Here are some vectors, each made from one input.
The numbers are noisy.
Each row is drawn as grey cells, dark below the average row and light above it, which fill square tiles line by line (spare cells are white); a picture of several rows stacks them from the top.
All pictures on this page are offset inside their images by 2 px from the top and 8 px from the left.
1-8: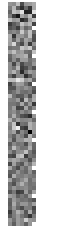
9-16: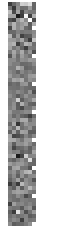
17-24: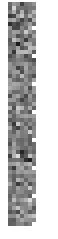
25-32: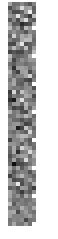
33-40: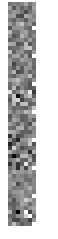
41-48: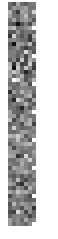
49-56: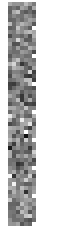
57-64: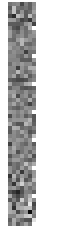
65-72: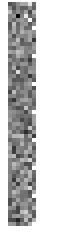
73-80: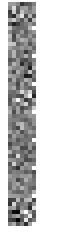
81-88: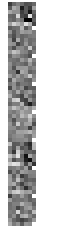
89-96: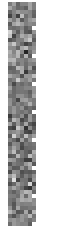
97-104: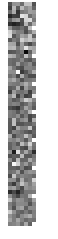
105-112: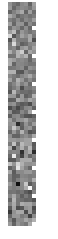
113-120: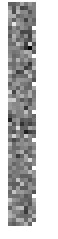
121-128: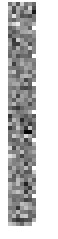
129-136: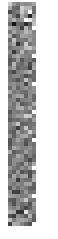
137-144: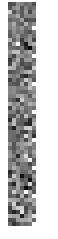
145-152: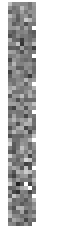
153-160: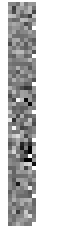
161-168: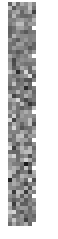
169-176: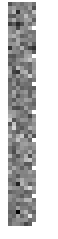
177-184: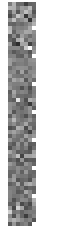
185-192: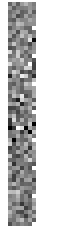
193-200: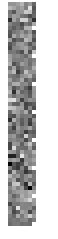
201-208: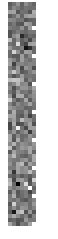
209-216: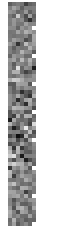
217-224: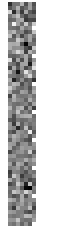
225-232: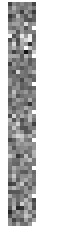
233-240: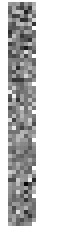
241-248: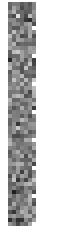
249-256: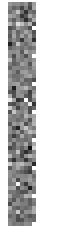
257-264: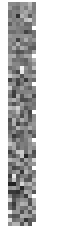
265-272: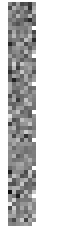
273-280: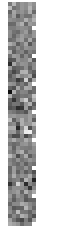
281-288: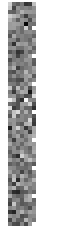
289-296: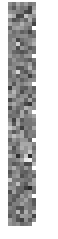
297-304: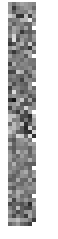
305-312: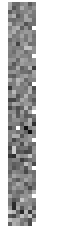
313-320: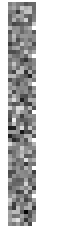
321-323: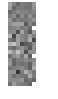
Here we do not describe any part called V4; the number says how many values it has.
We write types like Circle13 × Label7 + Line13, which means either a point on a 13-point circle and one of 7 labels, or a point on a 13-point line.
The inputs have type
List2(Line6) + Tree11 × V4.
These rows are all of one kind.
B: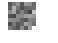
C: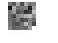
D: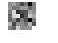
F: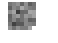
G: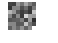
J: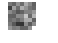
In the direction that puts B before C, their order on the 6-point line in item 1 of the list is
G, B, J, D, F, C.
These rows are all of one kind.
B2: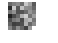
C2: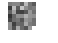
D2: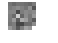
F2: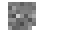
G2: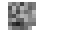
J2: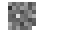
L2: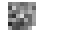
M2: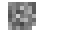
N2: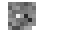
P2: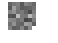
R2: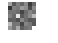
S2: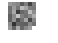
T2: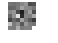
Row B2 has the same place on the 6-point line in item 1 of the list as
L2 and S2.
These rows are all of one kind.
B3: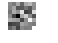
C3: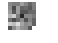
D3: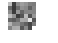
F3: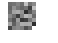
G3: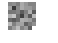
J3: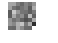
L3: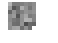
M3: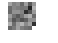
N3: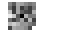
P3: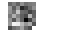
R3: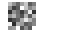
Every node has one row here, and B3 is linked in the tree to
C3, D3 and N3.
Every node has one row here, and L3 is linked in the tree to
J3 and R3.
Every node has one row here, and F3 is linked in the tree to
P3.
